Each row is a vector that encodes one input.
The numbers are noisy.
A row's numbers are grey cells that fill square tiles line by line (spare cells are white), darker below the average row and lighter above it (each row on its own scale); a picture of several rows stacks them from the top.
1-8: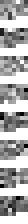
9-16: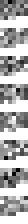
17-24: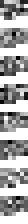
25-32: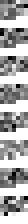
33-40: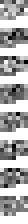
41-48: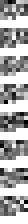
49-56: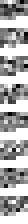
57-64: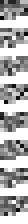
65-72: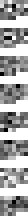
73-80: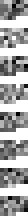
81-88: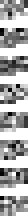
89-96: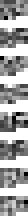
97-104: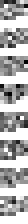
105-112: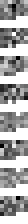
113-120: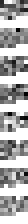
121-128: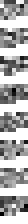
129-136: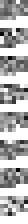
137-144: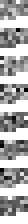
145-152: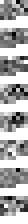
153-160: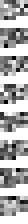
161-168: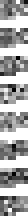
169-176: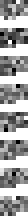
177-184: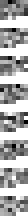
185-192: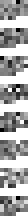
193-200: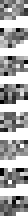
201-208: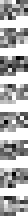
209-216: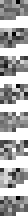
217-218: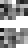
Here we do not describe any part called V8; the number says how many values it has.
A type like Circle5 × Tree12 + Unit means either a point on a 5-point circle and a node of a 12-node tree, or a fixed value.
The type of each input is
Label10 × Tree10 + Line4 × Line4 × V8.
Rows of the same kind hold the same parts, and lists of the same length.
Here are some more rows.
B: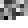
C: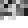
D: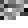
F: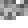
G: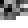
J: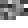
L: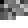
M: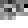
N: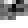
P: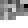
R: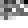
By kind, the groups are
B, C, D, F, L, M, P, R
G, J, N

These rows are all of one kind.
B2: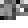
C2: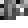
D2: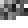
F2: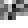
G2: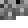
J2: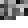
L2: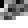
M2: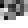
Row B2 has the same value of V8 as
C2 and J2.
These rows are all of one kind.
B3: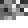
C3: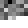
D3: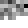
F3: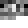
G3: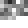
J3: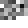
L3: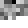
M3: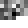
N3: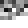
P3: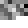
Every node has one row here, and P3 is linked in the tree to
D3 and F3.
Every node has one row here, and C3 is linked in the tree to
F3.
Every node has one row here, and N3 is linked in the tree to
G3 and L3.
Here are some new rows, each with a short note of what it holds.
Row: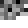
a point on each of two 4-point lines and a value of V8
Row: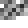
one of 10 labels and a node of a 10-node tree
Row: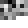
one of 10 labels and a node of a 10-node tree
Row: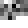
a point on each of two 4-point lines and a value of V8
